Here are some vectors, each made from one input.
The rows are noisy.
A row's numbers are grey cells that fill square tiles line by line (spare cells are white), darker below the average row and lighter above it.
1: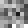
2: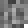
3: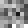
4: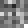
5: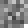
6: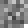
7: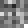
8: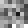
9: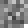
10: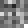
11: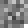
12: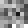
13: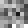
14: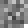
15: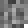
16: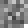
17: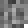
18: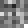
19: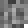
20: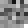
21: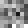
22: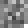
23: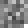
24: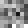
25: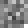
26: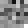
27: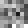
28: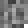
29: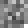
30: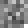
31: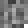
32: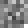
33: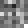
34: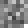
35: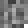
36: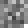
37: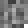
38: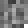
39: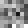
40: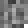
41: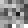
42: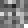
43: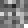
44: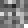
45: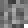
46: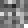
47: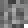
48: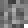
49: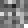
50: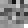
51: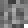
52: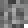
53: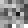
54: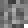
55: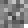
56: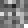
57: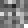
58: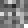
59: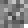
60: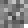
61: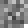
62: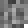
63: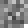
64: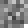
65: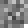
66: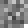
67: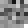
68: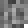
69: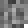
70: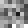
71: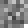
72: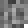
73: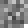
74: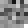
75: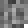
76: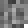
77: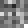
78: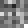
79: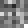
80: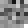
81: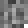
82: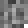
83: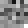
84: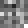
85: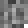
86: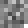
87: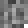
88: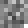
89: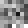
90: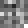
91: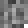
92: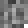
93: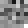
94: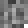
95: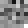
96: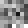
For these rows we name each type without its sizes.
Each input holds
a point on a line.
